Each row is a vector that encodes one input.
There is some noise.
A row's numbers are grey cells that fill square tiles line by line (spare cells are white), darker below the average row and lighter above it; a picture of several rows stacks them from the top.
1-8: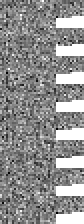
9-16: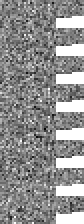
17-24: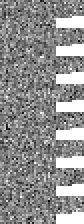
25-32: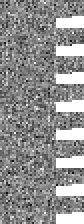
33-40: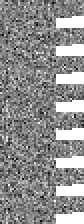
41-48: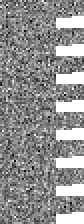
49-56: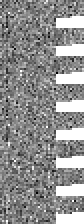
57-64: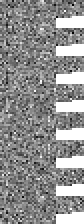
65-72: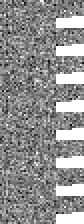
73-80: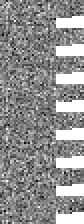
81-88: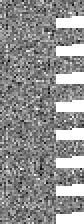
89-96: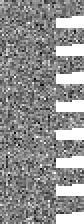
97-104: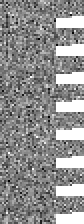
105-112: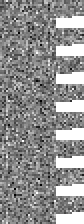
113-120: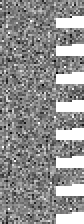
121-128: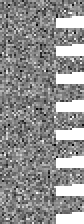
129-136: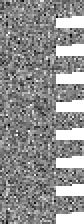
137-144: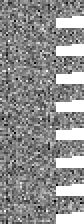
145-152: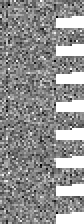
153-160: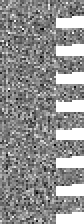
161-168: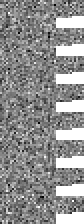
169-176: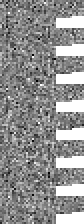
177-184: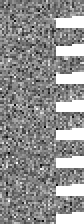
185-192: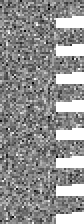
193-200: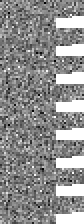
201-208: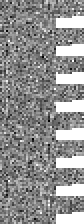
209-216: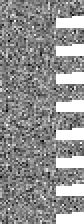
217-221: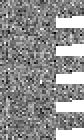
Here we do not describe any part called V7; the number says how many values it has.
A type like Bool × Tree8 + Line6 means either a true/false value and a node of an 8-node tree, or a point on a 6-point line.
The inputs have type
Bool × Bool × Bool × (Circle6 + V7) × Line6 × Tree8.
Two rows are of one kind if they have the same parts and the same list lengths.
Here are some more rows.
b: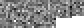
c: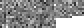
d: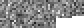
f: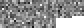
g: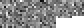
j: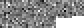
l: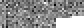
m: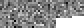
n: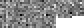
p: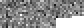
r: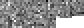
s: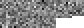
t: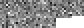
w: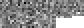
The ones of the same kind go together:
b, j, l, p, r, w
c, d, f, g, m, n, s, t

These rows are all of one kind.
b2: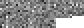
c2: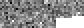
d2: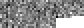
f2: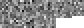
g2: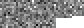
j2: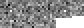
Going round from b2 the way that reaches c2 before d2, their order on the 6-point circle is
b2, j2, g2, c2, d2, f2.
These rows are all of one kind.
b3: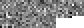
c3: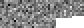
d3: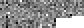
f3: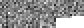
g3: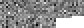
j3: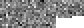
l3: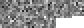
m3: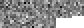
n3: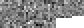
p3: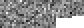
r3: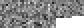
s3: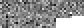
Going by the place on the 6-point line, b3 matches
d3 and p3.
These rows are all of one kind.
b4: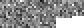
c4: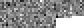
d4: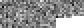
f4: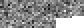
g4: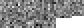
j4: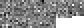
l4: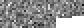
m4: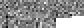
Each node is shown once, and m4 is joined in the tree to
f4 and l4.
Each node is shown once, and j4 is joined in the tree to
c4 and l4.
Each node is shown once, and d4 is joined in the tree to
b4, g4 and l4.
